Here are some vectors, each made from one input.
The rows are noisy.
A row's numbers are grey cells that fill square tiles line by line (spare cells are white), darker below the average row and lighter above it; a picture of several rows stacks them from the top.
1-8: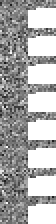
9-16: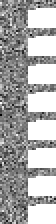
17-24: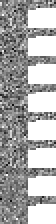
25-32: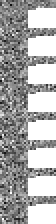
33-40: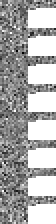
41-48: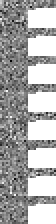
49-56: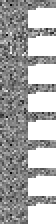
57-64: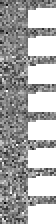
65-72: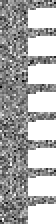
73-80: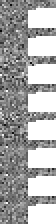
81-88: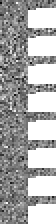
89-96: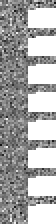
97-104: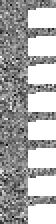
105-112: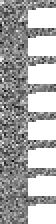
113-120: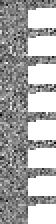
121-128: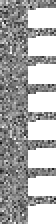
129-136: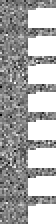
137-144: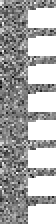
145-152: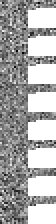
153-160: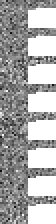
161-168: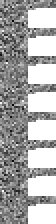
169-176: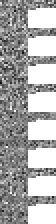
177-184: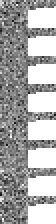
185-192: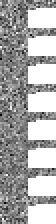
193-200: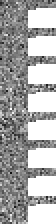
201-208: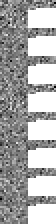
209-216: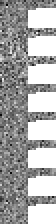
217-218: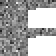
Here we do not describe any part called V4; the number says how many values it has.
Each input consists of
either a point on each of two 5-point circles, or a point on each of two 3-point lines and two values of V4, or a list of up to two points on a 6-point line.
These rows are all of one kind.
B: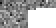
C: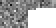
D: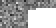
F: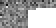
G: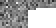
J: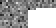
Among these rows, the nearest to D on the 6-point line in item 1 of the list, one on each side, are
C and F.
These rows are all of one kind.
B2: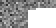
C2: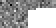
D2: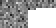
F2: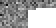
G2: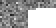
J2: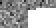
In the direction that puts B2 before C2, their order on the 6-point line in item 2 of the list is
B2, D2, J2, G2, F2, C2.
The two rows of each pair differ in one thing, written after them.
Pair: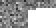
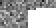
the place on the 6-point line in item 1 of the list
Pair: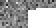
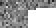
the place on the 6-point line in item 2 of the list
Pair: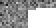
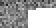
the place on the 6-point line in item 2 of the list
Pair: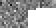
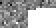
the place on the 6-point line in item 1 of the list
